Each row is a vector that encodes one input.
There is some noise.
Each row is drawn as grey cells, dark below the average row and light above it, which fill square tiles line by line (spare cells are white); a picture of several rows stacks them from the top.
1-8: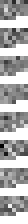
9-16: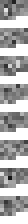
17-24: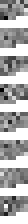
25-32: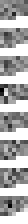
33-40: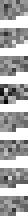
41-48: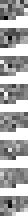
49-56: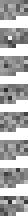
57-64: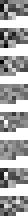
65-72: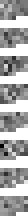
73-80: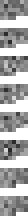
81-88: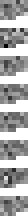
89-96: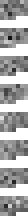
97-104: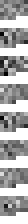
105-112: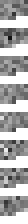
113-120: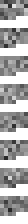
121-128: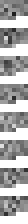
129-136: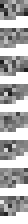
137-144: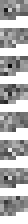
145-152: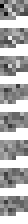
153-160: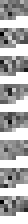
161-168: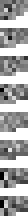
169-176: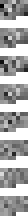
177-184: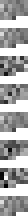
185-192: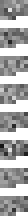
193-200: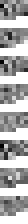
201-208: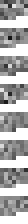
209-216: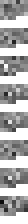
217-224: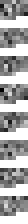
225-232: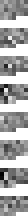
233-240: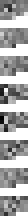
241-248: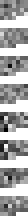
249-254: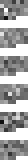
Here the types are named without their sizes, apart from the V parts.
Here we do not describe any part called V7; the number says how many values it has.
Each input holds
a value of V7, together with either four true/false values, or a list of points on a line.
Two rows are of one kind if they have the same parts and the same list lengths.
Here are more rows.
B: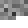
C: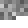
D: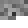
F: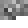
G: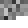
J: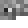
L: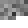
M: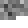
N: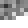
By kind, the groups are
B, J
C, N
D, M
F, L
G

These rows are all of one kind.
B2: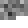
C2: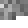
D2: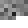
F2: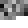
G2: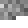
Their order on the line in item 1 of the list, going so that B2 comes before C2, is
F2, G2, B2, C2, D2.
